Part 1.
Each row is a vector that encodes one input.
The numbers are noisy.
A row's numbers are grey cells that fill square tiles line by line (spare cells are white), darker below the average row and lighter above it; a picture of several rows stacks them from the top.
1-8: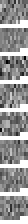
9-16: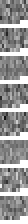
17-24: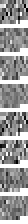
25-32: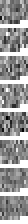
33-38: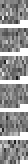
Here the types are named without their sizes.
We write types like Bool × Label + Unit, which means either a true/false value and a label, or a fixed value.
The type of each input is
Tree + Unit.
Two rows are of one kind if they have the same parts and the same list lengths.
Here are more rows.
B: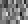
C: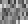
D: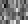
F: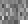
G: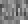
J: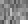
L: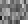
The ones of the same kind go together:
B, C, D, F, G, J
L

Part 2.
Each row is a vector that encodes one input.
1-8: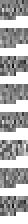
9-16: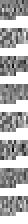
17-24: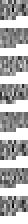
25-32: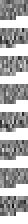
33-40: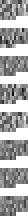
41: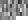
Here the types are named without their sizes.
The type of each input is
Tree.
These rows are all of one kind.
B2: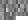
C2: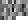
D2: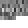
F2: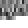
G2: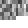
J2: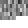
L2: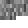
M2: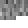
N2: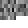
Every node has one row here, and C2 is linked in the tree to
N2.
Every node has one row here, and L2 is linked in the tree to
M2 and N2.
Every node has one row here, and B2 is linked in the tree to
D2 and M2.
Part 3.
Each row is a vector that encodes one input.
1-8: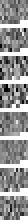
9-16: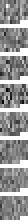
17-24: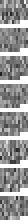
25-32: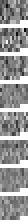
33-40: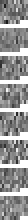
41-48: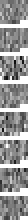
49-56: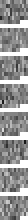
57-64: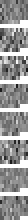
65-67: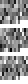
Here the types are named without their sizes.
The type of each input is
Tree + Unit.
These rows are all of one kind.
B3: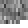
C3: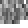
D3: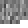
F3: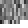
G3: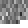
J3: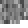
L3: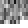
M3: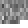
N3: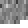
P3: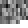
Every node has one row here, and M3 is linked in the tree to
J3 and L3.
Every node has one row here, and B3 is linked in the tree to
D3 and G3.
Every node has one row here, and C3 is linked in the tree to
J3 and P3.
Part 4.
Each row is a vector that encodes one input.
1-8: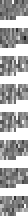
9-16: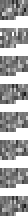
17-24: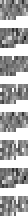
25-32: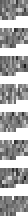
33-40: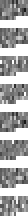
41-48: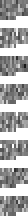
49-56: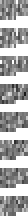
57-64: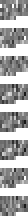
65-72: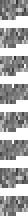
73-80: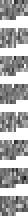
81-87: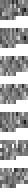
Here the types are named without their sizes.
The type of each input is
Line.
